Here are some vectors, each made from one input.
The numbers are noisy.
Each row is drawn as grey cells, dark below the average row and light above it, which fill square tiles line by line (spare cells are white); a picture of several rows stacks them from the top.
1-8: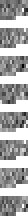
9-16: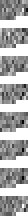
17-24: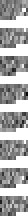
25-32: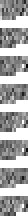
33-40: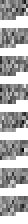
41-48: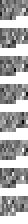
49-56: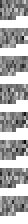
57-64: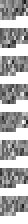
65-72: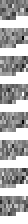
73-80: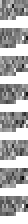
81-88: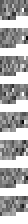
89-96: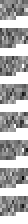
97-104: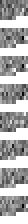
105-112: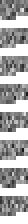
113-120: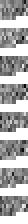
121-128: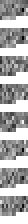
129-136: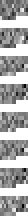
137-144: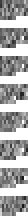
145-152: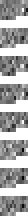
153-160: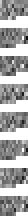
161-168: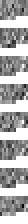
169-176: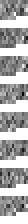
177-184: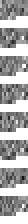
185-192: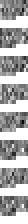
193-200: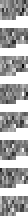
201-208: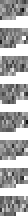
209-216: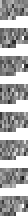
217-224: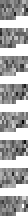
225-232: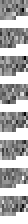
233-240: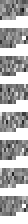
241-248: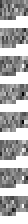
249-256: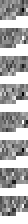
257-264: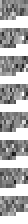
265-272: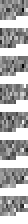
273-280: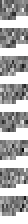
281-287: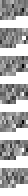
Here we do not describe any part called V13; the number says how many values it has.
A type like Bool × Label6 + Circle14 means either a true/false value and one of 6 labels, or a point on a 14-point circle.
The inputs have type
Bool × (List2(V13) + Tree14).
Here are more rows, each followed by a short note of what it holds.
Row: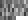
a true/false value, together with a list of one item
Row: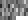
a true/false value, together with a list of one item
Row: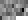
a true/false value, together with a list of one item
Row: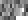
a true/false value, together with the empty list
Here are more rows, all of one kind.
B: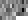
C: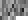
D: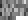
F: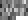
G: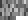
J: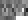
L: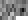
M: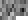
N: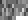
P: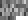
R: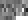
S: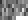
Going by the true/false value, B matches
C, L and M.
